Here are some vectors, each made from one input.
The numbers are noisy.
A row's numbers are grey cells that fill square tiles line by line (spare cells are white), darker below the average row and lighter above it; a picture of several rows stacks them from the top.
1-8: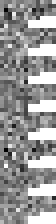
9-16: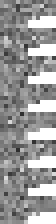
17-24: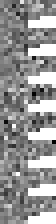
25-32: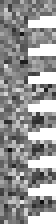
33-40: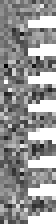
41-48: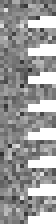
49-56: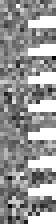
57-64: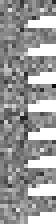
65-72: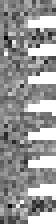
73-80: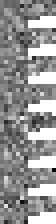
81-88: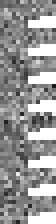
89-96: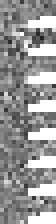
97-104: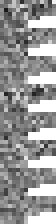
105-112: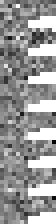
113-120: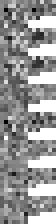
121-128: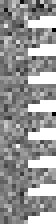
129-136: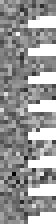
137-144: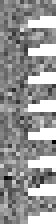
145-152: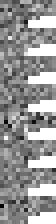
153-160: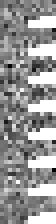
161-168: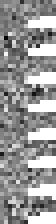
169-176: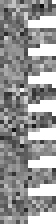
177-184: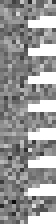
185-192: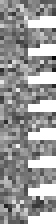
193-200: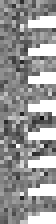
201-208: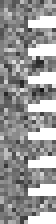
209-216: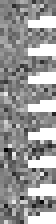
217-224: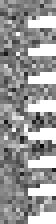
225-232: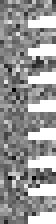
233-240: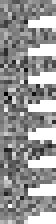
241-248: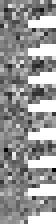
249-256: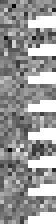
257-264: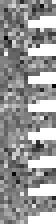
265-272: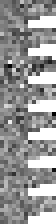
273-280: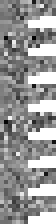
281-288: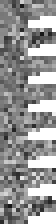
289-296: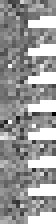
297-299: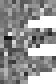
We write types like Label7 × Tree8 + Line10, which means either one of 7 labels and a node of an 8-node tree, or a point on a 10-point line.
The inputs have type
(Circle9 × Label5 + Unit) × Label5.
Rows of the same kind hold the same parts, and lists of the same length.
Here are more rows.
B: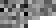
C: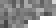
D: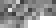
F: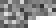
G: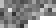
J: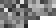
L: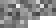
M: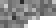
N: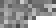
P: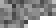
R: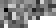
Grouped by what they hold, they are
B, C, D, F, G, J, L, M, N, P
R

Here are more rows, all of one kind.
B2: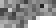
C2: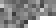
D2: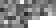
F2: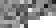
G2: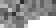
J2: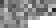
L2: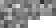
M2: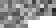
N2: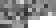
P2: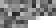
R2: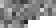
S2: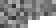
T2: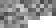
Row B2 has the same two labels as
C2, G2, P2 and R2.
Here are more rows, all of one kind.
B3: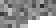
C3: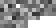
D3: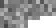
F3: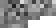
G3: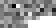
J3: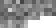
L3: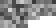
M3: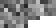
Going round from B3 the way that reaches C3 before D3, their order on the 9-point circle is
B3, G3, C3, M3, F3, D3, J3, L3.
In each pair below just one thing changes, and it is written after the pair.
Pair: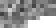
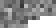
the place on the 9-point circle
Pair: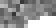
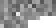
one of the two labels
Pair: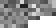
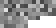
the place on the 9-point circle
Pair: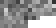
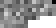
one of the two labels
